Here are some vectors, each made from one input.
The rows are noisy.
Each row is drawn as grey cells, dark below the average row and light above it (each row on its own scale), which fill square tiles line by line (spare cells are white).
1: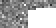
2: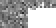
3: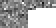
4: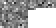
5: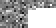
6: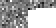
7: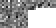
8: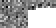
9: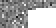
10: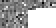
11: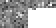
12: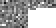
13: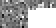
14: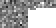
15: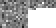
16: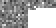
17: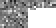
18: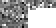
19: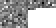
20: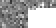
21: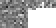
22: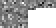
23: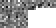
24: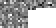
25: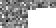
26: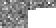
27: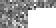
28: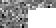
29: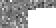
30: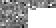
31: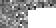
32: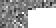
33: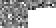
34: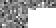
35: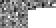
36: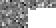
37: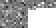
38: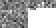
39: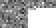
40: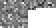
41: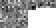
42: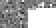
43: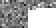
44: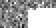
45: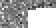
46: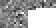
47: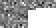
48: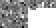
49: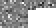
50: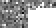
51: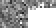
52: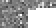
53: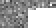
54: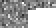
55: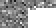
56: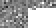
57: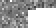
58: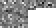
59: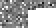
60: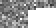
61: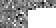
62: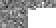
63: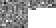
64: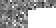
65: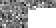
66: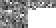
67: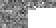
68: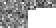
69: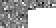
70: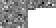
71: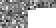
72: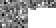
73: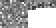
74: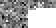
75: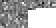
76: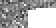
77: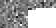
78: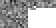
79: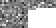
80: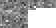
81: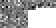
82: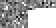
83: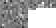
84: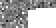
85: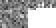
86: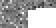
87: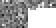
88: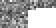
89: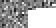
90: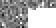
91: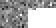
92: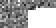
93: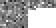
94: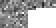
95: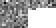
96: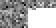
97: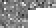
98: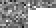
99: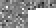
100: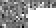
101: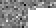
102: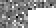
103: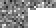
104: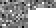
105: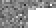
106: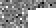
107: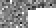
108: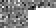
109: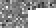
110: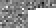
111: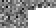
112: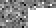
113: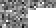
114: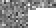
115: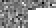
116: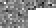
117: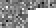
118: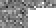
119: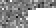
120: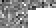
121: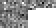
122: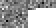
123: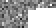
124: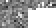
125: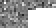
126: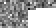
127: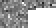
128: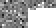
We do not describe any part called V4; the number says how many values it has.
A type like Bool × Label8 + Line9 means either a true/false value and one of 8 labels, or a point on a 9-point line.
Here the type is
Bool × (Circle6 + Unit) × V4 + List2(Line5).
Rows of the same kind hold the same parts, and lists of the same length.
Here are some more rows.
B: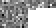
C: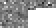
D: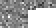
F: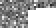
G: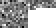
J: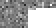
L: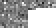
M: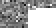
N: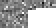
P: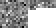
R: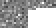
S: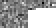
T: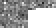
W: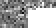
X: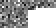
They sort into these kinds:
B, G, M, R, W
C, D, F
J, P
L, N, S, T
X

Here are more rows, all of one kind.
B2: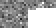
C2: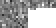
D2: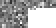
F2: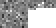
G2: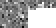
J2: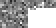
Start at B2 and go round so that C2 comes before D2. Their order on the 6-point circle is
B2, G2, F2, C2, D2, J2.
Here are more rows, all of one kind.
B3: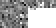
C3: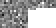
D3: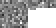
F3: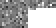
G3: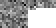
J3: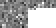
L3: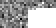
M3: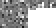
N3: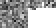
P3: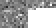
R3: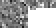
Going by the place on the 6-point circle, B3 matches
G3, N3 and R3.
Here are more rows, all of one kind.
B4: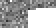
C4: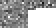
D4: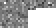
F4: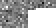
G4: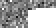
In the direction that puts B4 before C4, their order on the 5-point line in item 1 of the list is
G4, B4, F4, C4, D4.
